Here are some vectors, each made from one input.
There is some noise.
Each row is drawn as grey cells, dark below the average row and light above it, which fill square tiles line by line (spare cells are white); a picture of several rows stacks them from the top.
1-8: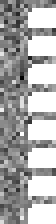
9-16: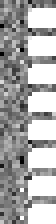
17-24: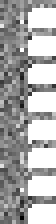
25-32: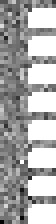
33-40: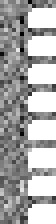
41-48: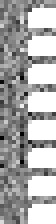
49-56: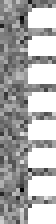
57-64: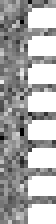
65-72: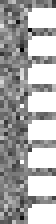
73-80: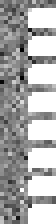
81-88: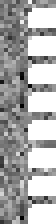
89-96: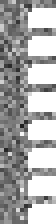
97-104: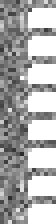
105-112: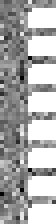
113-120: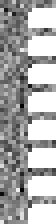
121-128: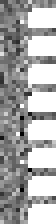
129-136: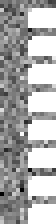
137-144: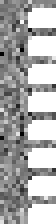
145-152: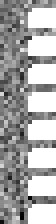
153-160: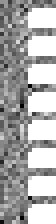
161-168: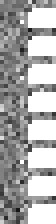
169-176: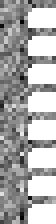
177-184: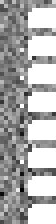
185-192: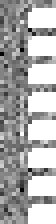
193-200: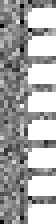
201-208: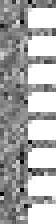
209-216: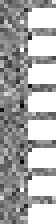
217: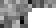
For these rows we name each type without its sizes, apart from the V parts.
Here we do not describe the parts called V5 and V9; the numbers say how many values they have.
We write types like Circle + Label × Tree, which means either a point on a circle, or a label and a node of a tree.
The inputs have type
(Bool × V5 + V9) × (Tree + Unit).
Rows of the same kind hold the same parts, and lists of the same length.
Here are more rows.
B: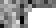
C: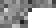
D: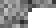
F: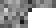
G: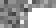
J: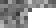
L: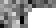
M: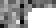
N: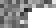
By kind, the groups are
B, L, M
C, D, F
G, J
N

